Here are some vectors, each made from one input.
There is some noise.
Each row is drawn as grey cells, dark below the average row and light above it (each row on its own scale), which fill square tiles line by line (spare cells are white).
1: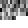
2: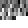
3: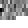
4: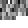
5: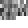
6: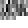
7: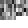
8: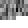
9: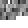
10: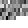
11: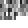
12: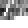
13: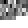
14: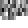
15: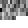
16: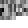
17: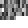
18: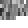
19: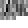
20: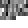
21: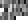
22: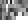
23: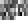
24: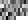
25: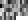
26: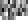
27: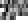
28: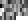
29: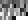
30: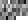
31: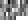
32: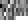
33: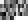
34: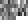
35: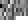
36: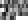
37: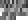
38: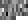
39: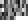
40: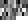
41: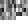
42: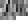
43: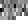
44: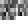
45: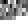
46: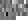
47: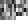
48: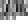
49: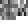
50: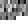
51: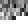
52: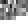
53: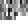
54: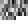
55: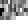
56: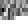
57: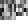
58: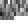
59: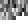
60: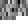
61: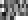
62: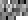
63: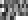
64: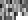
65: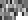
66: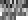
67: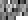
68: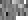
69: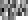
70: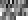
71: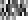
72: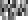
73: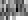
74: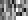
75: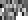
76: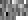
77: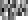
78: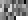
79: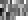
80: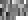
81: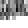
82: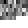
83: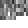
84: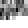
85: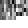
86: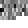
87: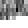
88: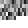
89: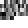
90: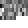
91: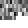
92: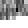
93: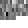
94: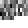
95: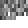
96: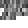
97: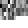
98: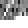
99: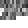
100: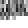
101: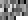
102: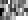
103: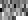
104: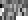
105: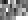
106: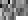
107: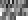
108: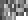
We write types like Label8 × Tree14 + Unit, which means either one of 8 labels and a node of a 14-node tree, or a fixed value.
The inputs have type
Label9.
